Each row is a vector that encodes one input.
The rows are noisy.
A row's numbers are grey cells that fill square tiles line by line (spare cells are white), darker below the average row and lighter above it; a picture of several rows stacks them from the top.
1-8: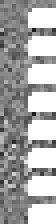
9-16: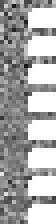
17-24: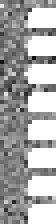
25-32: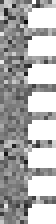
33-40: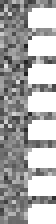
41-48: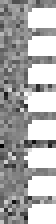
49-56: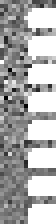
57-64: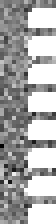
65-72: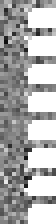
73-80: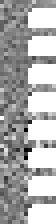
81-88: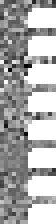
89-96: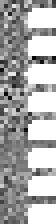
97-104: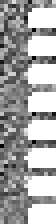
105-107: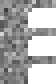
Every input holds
one of 6 labels, together with either one of 6 labels, or a point on a 6-point line.
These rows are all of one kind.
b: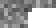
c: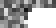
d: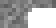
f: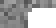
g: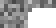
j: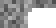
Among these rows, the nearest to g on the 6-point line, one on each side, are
b and c.
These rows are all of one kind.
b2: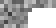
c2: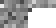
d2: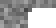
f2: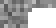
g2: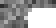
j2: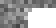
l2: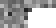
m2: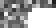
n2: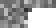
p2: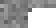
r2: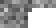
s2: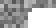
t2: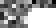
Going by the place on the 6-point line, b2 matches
f2, m2, r2 and s2.
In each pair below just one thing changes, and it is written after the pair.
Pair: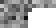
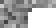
the label
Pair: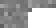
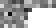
the label
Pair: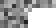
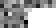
the label
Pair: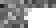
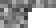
the label
